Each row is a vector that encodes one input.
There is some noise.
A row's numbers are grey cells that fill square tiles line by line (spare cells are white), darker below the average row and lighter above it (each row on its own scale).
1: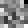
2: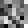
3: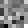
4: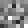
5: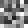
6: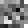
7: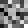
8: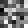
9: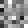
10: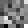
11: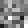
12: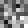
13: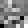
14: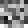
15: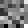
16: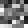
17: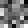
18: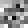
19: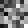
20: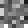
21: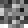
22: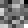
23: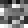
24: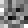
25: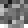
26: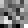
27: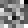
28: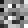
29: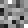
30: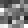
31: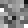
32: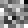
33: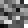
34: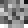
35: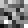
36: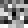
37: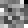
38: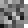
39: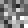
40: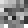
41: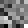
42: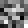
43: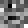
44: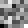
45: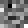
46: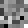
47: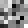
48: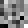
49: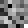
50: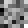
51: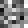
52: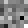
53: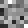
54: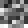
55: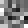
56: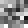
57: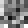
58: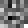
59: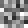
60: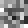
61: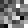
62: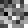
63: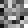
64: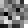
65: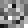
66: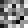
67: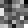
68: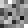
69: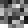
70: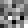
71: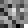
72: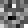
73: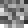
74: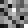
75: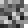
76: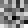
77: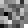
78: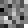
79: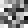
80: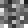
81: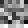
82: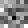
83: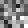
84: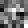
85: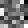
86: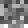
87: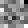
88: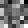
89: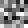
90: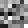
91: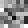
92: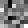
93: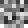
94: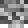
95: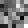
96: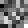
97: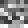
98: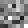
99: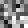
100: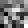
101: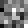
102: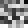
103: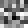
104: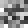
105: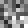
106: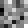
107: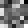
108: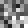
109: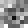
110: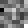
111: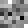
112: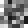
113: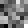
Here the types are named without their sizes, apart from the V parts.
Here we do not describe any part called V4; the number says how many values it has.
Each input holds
a list of items, each a true/false value and a value of V4.
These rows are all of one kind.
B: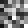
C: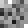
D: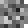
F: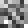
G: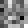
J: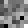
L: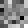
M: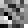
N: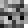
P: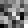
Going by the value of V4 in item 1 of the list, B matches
G and L.
